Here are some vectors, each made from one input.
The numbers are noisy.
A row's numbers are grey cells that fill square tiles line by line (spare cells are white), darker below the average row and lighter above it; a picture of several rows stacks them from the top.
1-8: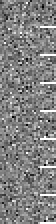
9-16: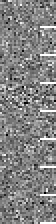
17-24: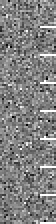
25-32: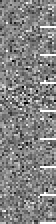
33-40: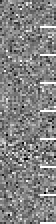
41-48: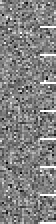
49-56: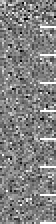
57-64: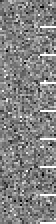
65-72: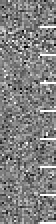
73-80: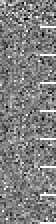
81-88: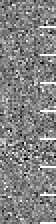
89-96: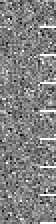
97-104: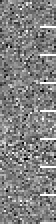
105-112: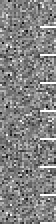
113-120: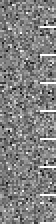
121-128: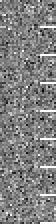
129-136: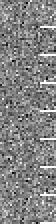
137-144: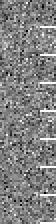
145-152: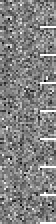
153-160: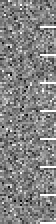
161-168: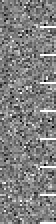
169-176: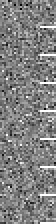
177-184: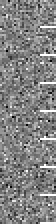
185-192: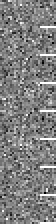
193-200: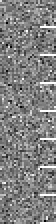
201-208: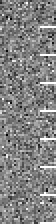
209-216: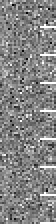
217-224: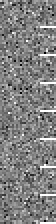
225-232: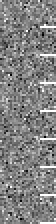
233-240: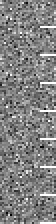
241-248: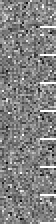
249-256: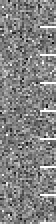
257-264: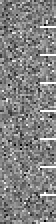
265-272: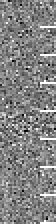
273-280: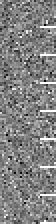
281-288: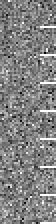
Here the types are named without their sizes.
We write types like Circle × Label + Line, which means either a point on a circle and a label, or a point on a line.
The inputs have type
Bool × Bool × Bool × Bool × Bool + Unit.
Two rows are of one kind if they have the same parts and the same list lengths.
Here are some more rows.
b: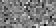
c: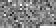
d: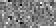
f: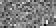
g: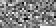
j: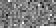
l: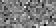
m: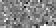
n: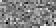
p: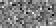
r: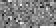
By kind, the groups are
b, c, d, f, j, l, m, n, p, r
g

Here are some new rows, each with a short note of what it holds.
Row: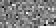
five true/false values
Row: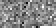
five true/false values
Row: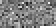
five true/false values
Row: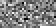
a fixed value
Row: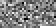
a fixed value
